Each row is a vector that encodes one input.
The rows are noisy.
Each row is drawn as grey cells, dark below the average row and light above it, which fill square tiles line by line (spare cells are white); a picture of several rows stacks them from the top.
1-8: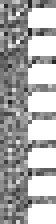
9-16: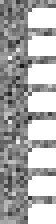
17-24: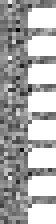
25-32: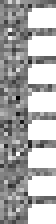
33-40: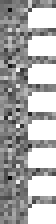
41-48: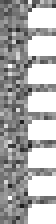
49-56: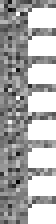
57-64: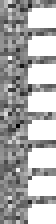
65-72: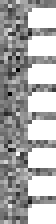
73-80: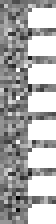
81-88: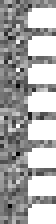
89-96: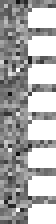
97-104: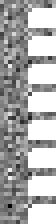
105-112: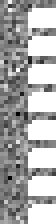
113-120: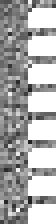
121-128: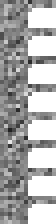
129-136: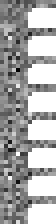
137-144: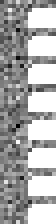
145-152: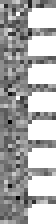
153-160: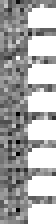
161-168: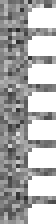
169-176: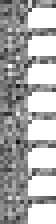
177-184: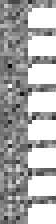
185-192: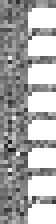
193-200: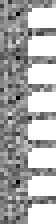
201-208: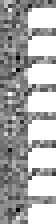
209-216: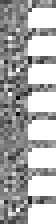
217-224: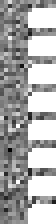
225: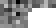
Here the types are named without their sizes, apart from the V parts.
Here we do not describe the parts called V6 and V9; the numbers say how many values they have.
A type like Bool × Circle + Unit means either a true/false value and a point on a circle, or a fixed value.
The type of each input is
(Bool × V6 + Unit) × (Line + V9).
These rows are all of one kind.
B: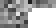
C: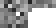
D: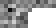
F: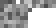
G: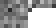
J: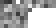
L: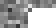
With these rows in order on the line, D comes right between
B and L.
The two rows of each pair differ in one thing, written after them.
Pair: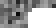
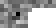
the true/false value
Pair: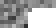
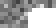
the value of V9
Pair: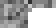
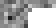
the value of V9
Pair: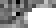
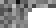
the value of V9
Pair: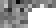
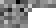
the value of V9
